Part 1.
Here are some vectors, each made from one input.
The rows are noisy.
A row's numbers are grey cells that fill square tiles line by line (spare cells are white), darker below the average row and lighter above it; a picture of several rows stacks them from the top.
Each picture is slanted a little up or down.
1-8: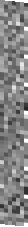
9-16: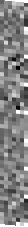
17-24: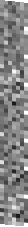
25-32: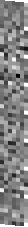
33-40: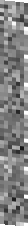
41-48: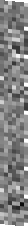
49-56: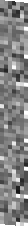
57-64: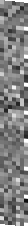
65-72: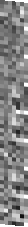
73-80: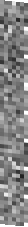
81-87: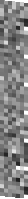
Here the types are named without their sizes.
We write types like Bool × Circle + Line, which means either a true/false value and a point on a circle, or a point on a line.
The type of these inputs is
Label + Line.
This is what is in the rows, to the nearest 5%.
About 60% of them hold a label. The rest hold a point on a line.
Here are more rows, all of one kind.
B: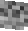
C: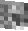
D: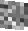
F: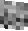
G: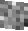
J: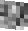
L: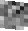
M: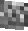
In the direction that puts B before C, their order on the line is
F, M, G, B, L, J, C, D.
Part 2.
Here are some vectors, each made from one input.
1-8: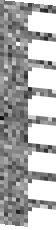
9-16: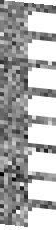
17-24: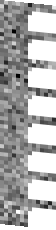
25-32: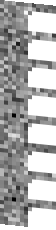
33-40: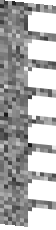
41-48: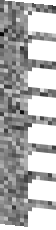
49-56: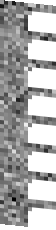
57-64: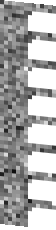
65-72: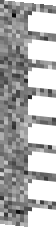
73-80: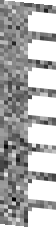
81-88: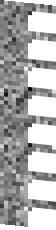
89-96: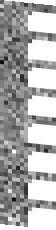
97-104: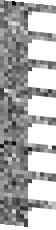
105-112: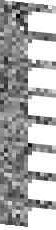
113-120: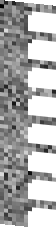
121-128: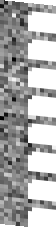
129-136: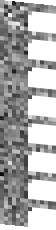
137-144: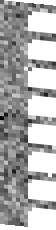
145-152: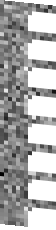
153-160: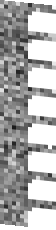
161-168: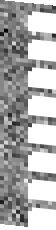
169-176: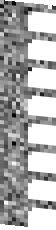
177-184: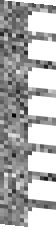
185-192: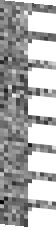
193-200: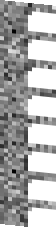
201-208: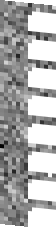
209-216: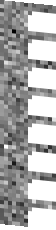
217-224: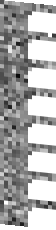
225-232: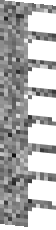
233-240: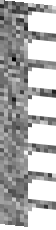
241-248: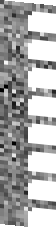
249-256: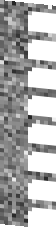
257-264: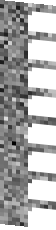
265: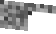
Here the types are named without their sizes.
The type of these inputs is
Bool × Bool × Bool × Bool + Tree.
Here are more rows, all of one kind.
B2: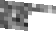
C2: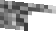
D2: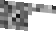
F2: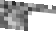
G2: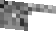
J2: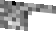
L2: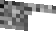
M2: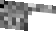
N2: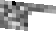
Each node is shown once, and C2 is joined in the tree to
G2.
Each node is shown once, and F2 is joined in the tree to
J2 and M2.
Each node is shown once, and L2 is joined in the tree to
M2.
